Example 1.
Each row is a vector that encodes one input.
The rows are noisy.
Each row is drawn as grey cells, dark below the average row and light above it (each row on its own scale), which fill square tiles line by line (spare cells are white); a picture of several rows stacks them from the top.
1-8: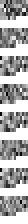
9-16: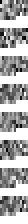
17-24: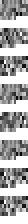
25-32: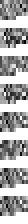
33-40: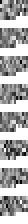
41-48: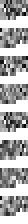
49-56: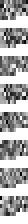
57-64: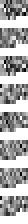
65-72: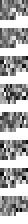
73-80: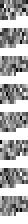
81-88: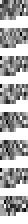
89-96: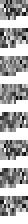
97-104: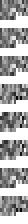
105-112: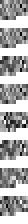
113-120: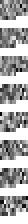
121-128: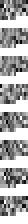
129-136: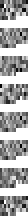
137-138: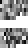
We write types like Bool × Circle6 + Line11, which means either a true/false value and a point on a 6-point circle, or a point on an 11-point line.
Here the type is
Bool × Bool × Bool.
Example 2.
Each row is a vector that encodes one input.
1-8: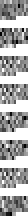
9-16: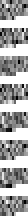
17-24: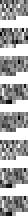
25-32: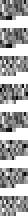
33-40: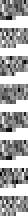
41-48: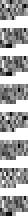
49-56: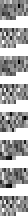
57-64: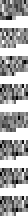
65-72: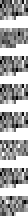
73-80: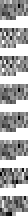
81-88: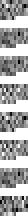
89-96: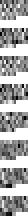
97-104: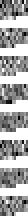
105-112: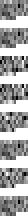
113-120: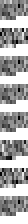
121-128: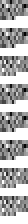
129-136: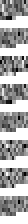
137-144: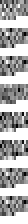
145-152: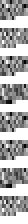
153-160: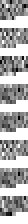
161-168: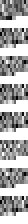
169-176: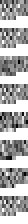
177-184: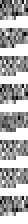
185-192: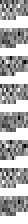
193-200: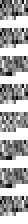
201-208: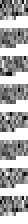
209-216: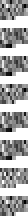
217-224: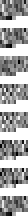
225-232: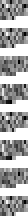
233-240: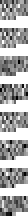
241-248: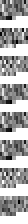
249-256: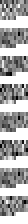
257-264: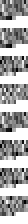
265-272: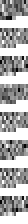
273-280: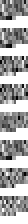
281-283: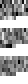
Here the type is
Label5.
